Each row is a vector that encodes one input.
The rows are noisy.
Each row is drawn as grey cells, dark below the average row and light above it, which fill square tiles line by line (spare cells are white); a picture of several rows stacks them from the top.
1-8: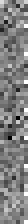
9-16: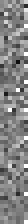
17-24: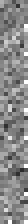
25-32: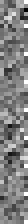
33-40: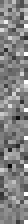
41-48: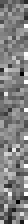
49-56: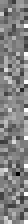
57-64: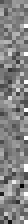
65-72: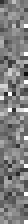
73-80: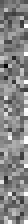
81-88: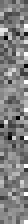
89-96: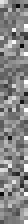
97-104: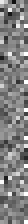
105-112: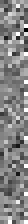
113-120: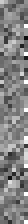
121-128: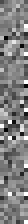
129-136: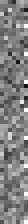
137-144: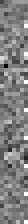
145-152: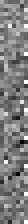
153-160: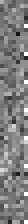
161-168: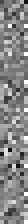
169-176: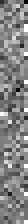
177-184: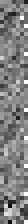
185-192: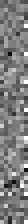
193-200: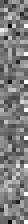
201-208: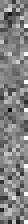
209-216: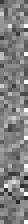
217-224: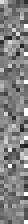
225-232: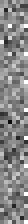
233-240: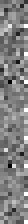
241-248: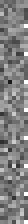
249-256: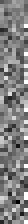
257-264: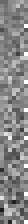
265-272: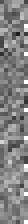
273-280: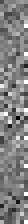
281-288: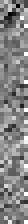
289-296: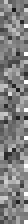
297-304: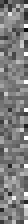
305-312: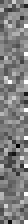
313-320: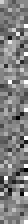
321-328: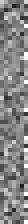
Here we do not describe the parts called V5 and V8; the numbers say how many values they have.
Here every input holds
a point on a 6-point line, together with either one of 12 labels and a value of V5, or a value of V8.
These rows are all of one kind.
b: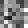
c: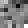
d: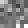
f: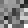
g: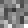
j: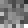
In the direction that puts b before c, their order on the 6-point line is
b, f, g, j, d, c.
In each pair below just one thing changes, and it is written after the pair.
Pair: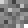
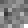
the place on the 6-point line
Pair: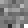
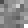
the place on the 6-point line
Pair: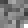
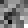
the value of V5
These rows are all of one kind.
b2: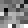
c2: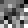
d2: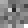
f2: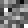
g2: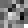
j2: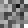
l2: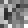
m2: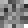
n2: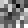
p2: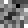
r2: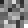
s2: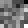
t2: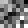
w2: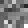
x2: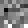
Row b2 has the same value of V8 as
c2, n2, s2 and t2.
